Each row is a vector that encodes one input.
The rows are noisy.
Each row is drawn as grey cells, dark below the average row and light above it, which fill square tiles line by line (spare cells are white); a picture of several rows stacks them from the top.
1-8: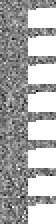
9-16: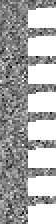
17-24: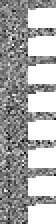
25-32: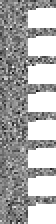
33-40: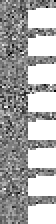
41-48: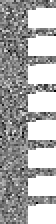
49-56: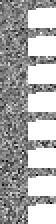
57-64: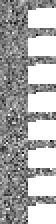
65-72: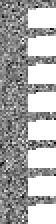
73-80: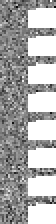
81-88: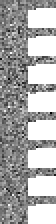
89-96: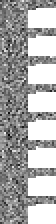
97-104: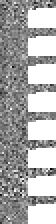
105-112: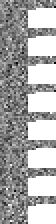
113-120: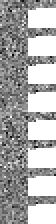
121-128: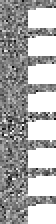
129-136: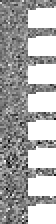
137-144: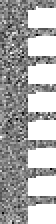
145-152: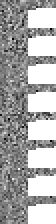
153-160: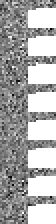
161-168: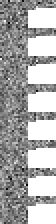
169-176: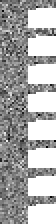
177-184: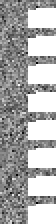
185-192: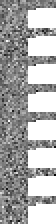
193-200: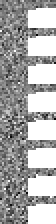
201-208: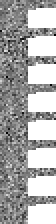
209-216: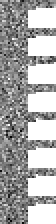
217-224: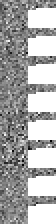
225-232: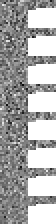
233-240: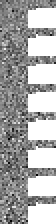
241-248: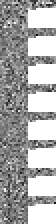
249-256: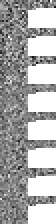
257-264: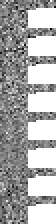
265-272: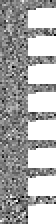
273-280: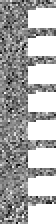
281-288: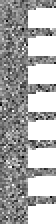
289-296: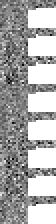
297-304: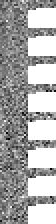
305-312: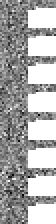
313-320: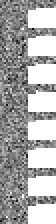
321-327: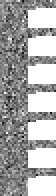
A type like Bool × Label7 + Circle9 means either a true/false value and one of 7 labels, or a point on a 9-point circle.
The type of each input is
(Circle10 + Unit) × Line15 + List2(Line13).
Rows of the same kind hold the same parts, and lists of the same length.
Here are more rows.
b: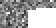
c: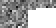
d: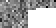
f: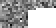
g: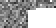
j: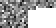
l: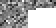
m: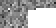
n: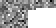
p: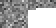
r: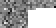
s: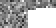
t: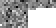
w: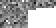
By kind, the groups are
b, c, f, g, j, t
d
l, p, w
m, n, s
r

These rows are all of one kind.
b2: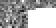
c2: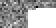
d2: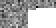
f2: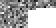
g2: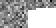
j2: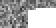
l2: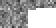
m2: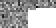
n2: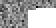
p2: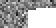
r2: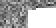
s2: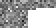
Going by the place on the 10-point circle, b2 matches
f2 and g2.
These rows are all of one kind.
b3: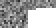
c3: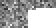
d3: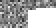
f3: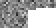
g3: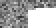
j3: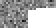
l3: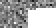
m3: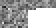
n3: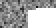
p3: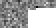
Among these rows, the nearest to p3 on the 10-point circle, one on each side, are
f3 and j3.
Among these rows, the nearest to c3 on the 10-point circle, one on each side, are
d3 and m3.
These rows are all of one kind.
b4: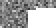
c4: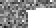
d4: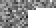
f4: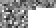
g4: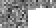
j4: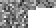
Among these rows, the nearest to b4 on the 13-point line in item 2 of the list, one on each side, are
c4 and g4.
